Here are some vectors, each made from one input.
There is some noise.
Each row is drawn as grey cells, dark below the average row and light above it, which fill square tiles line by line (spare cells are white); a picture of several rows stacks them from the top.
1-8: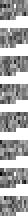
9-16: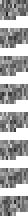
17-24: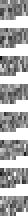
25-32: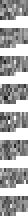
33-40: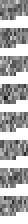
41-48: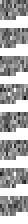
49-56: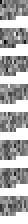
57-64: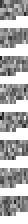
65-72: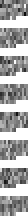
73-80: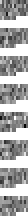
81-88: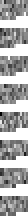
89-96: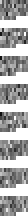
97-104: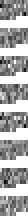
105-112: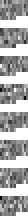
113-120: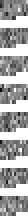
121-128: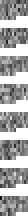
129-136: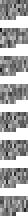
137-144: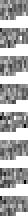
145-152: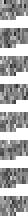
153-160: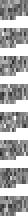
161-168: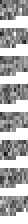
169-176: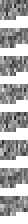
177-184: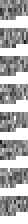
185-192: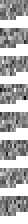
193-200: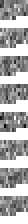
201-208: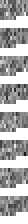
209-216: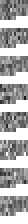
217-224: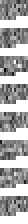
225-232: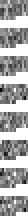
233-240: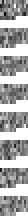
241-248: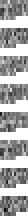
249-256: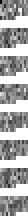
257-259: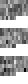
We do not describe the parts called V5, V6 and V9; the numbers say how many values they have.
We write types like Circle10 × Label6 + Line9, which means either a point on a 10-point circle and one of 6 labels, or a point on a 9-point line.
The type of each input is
(Bool × V6 + V5) × V9 + Line8 × (Line8 × Line8 + Unit).
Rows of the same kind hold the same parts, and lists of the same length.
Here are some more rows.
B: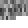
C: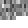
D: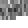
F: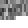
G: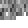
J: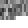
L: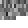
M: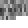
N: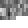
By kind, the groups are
B, D, F, J, M
C, G
L
N

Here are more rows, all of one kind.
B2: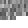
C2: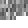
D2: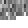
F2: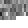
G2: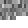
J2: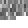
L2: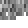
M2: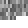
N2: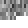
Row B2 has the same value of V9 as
G2 and M2.
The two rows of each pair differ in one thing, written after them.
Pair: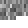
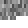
the true/false value
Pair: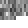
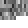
the true/false value
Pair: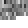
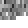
the value of V6
